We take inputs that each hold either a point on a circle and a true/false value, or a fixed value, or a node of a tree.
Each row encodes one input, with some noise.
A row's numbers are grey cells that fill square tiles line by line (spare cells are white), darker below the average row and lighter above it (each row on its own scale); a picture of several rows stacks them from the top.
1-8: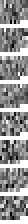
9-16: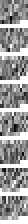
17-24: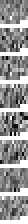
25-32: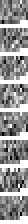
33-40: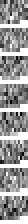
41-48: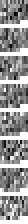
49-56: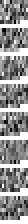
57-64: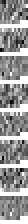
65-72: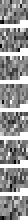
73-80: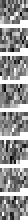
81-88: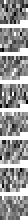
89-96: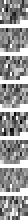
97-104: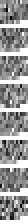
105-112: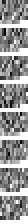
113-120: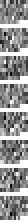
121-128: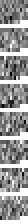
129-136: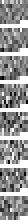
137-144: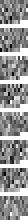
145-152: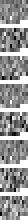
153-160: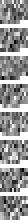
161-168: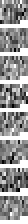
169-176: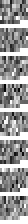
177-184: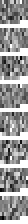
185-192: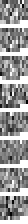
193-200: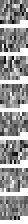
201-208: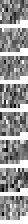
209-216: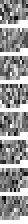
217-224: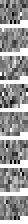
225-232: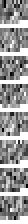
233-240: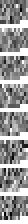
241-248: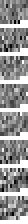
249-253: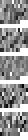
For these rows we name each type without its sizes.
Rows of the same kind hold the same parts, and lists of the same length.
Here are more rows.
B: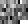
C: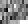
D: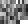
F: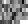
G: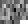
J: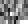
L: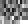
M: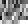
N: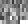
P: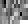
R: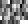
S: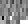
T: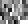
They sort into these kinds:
B, C, D, F, G, R
J, T
L, M, N, P, S

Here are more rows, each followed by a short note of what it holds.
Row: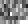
a fixed value
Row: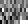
a node of a tree
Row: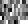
a fixed value
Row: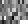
a node of a tree
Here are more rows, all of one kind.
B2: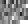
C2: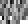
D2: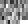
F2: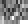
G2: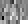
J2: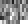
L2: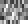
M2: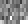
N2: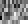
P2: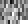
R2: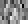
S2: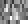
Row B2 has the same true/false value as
F2 and N2.
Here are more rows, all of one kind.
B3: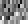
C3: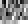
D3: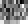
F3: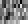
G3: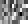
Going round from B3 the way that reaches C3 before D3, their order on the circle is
B3, F3, C3, G3, D3.
